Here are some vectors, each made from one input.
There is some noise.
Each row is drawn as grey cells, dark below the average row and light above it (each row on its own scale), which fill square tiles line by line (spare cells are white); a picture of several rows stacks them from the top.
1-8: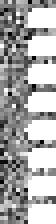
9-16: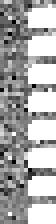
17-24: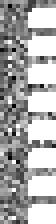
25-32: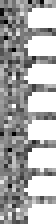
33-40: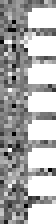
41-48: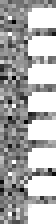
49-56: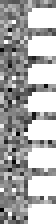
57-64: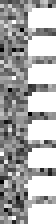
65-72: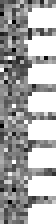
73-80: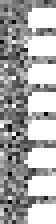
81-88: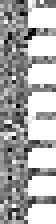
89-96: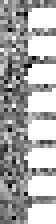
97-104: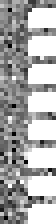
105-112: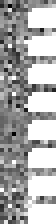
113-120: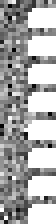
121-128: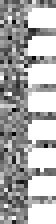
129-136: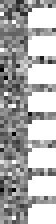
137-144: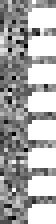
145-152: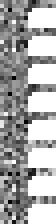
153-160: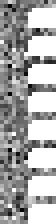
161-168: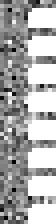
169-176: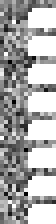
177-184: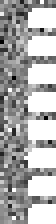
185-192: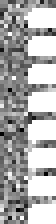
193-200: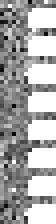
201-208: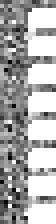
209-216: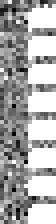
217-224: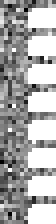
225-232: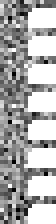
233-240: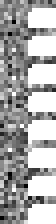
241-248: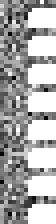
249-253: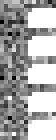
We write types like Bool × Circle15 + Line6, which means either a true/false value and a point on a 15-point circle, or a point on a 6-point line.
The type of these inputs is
Bool × (Label8 + Line8).
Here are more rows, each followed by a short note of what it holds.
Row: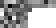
a point on an 8-point line and a true/false value
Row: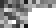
a point on an 8-point line and a true/false value
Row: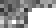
a point on an 8-point line and a true/false value
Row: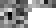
a point on an 8-point line and a true/false value
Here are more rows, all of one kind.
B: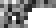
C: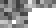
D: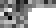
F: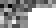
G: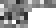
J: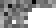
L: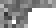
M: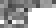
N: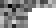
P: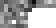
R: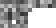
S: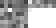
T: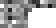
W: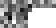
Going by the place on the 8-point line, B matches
D, F, J and N.
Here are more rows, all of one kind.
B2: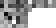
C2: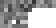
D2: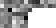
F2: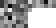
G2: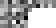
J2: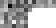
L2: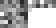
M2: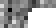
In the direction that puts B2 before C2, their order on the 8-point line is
F2, B2, C2, J2, G2, M2, D2, L2.
